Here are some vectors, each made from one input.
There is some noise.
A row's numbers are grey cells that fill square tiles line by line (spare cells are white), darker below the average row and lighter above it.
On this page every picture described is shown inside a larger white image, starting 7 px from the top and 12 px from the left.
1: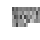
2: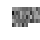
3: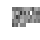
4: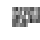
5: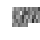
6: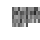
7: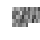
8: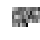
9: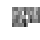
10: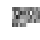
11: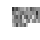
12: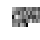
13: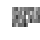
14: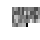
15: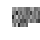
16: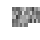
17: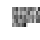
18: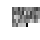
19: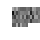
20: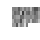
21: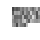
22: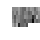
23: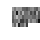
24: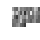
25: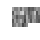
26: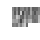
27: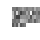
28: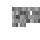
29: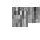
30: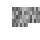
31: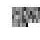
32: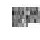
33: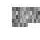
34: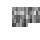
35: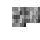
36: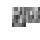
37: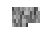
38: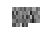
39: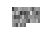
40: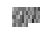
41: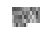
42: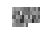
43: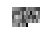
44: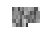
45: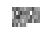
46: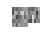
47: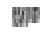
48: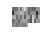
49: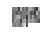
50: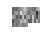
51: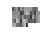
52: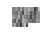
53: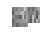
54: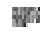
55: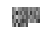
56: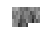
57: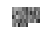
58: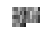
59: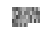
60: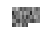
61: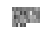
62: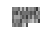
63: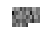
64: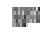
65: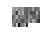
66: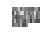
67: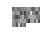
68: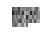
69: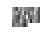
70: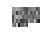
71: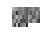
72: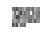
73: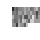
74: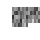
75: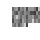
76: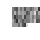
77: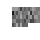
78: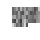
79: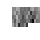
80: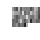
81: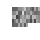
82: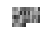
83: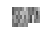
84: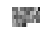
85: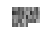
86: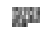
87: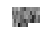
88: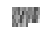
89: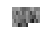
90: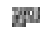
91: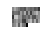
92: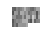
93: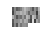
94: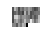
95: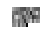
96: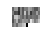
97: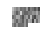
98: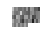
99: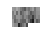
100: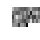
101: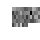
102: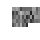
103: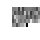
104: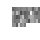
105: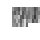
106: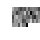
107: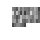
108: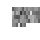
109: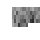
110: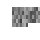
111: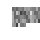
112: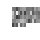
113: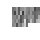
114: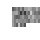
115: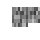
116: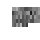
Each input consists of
a true/false value, together with either a point on a 5-point circle, or one of 5 labels.
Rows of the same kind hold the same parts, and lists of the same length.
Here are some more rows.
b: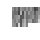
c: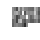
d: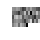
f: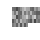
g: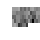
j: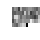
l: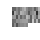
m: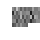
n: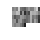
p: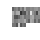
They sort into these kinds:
b, d, g, j, m
c, f, l, n, p

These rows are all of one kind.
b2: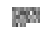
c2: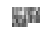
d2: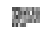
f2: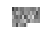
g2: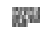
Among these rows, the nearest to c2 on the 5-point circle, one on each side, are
f2 and g2.
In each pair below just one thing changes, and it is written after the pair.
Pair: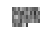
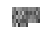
the true/false value
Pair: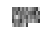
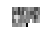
the label
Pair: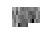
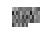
the label
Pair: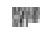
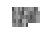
the label
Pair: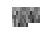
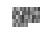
the label
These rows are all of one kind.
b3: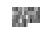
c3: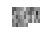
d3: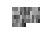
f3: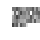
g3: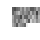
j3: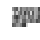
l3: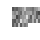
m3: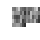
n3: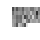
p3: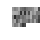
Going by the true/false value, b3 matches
d3, j3, m3 and p3.
